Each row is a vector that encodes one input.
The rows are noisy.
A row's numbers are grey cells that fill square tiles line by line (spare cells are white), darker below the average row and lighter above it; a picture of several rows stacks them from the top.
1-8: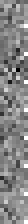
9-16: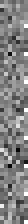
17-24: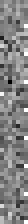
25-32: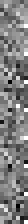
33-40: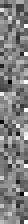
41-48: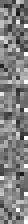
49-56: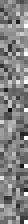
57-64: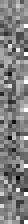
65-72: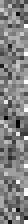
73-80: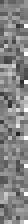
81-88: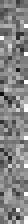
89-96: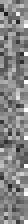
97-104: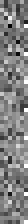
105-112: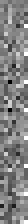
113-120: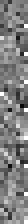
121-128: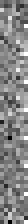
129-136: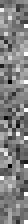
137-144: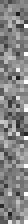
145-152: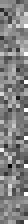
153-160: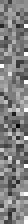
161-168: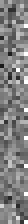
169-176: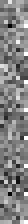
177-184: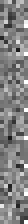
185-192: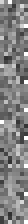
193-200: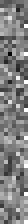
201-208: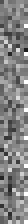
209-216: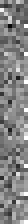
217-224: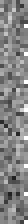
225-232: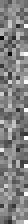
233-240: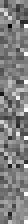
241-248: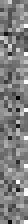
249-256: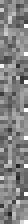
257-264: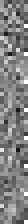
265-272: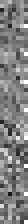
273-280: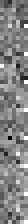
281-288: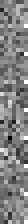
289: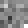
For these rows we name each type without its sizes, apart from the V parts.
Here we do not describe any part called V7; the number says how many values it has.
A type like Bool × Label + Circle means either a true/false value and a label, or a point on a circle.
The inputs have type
(Bool × Bool × Bool × Bool × Bool + List(V7)) × Line.
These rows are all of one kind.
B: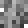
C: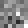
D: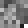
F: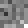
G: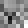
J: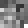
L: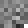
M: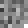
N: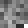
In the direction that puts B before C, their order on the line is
J, D, B, N, L, F, M, C, G.
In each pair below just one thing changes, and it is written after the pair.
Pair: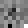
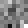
the value of V7 in item 1 of the list
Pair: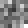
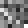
the place on the line
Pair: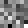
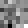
the place on the line
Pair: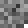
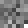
the value of V7 in item 2 of the list
